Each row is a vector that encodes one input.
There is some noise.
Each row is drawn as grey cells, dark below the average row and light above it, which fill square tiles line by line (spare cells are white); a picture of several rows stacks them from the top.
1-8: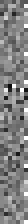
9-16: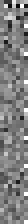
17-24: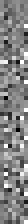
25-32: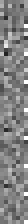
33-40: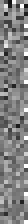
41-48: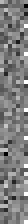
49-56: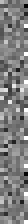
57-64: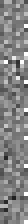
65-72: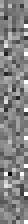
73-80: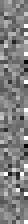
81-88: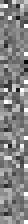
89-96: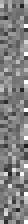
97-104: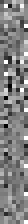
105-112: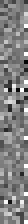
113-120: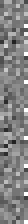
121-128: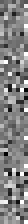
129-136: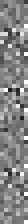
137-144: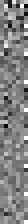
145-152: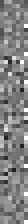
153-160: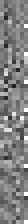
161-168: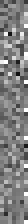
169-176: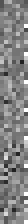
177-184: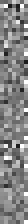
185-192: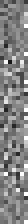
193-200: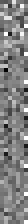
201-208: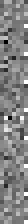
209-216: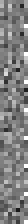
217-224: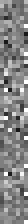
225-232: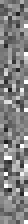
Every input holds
a true/false value, together with either a point on a 10-point circle, or a point on a 16-point circle.
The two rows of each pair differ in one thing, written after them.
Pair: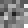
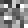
the true/false value
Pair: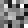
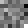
the true/false value
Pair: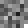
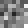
the place on the 10-point circle
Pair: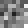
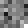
the place on the 10-point circle
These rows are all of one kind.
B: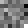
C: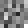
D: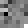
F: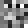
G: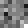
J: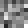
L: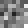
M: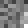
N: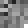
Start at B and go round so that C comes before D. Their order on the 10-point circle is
B, F, C, J, L, M, N, D, G.
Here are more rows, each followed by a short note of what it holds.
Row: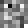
a point on a 16-point circle and a true/false value
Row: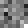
a point on a 10-point circle and a true/false value
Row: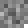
a point on a 16-point circle and a true/false value
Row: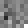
a point on a 16-point circle and a true/false value
